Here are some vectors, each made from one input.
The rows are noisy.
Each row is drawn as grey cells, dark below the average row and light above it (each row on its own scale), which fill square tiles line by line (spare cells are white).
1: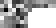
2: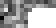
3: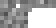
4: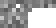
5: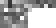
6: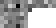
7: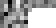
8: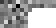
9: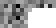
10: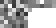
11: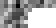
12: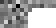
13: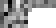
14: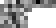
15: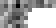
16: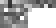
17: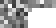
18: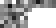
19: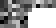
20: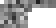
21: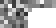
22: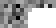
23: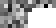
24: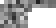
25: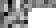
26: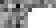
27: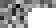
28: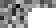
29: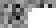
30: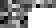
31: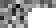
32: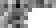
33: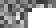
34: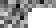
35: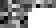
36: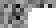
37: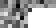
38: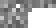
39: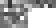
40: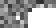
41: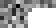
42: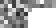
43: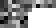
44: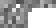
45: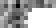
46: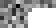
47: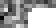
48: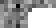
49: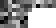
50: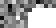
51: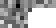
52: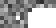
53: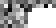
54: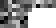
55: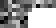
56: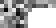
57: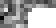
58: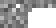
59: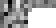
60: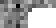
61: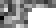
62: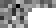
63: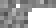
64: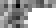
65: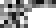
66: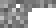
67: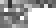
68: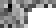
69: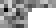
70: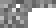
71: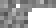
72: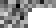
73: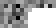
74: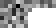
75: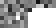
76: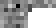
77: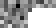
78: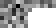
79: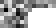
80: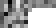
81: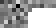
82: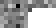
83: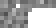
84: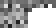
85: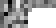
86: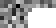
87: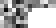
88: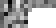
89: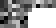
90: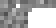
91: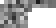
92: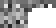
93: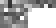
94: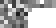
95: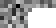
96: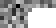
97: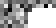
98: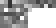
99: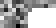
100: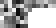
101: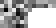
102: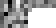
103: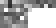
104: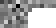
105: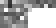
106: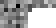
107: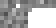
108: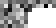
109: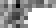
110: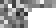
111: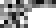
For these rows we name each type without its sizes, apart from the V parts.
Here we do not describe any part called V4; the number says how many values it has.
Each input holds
a list of items, each a true/false value and a value of V4.
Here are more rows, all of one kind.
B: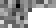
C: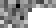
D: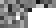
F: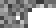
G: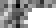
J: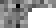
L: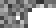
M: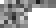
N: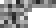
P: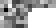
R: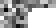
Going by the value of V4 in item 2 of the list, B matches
F, J, L and N.
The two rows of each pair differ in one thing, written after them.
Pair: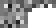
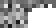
the value of V4 in item 2 of the list
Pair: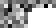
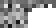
the true/false value in item 2 of the list
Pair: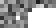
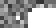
the true/false value in item 2 of the list
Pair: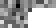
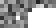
the true/false value in item 1 of the list
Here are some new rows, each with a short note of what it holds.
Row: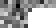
a list of two items
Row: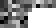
the empty list
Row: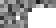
a list of two items
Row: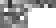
a list of one item
